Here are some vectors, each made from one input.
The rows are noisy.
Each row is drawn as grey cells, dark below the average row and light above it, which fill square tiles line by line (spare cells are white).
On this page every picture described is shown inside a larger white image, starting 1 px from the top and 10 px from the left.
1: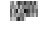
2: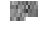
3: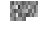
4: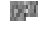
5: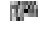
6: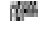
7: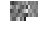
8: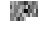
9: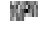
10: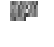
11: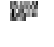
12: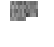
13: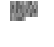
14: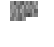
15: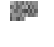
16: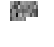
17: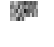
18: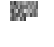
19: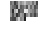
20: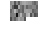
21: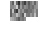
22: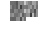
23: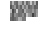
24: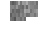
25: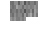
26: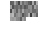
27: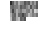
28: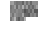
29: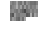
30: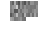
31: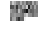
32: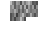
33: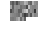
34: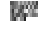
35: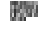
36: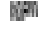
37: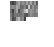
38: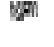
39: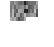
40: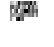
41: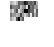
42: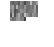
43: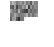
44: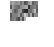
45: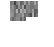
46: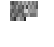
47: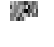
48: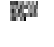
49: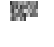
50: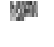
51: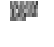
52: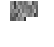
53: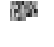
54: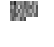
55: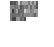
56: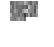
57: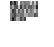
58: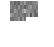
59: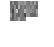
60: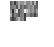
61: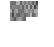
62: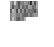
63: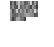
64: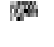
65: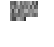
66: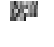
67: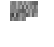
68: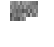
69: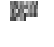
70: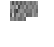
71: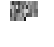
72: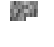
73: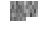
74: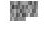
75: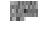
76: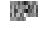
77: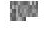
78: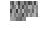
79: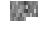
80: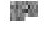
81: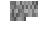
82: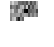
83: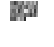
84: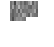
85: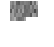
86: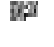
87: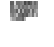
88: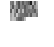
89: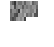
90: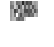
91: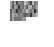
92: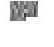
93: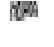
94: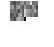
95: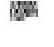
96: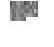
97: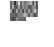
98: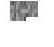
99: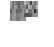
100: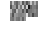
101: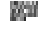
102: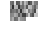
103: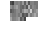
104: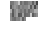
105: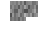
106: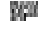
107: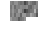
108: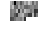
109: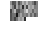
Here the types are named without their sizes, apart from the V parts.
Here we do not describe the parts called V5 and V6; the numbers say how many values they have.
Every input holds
a true/false value, together with either a point on a line, or a value of V5 and a value of V6.
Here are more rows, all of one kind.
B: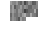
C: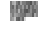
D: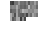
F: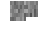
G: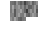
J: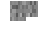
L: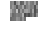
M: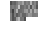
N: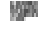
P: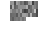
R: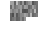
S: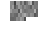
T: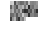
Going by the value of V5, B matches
N and P.
